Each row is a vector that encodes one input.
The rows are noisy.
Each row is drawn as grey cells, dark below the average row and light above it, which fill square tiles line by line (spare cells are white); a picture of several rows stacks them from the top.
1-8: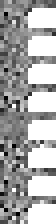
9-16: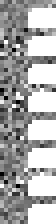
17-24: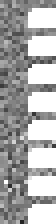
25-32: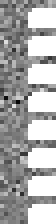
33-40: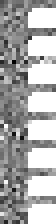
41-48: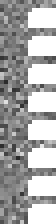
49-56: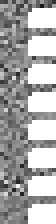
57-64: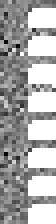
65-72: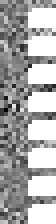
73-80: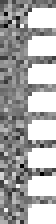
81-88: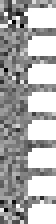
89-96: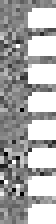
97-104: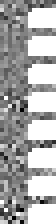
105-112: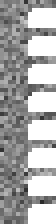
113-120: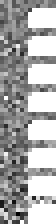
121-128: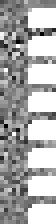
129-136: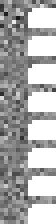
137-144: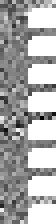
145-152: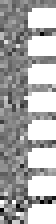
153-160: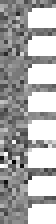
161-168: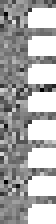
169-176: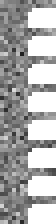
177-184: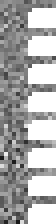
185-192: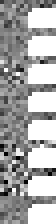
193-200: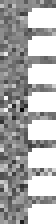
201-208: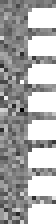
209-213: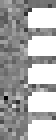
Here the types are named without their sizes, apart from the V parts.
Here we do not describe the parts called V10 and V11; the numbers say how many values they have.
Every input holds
either a point on a line, or a true/false value and a value of V10, or a value of V11.
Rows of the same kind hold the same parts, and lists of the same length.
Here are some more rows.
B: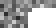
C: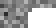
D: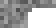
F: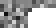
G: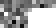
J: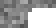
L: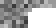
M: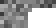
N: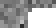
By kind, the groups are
B, C, F, J, L, N
D
G, M

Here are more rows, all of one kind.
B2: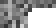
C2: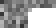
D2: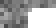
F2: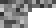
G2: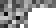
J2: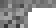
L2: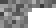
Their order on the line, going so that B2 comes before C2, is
D2, J2, B2, F2, L2, C2, G2.
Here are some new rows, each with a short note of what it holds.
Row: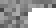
a true/false value and a value of V10
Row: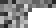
a point on a line
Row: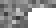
a value of V11
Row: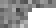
a true/false value and a value of V10
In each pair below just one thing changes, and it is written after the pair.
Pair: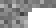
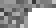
the true/false value
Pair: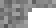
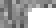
the true/false value
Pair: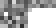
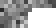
the value of V10
